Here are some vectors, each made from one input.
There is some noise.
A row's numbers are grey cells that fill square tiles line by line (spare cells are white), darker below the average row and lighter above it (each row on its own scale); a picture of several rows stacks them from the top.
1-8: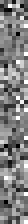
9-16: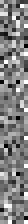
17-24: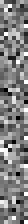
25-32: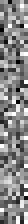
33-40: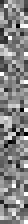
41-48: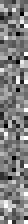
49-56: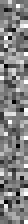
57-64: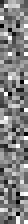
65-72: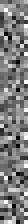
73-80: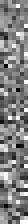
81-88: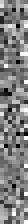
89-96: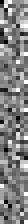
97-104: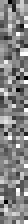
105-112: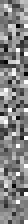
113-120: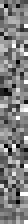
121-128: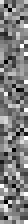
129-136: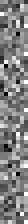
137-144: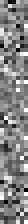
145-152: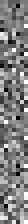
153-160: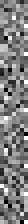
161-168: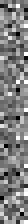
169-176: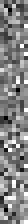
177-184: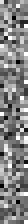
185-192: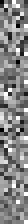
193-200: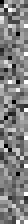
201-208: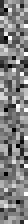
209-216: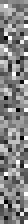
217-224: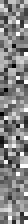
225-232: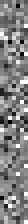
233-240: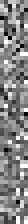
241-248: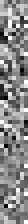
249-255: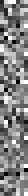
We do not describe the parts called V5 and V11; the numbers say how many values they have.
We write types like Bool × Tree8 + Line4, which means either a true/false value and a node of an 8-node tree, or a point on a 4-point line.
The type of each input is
(Bool × Circle6 + V11) × V5.
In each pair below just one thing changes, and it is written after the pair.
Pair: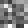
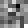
the value of V5
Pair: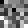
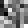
the true/false value
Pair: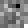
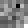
the true/false value
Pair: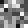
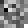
the true/false value
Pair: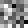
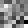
the true/false value
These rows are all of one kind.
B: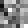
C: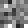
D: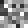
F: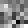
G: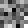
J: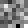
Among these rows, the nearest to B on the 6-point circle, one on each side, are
G and J.
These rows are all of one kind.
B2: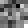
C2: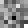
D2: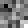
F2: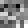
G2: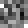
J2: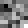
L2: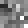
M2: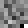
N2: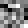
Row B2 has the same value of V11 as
D2 and J2.
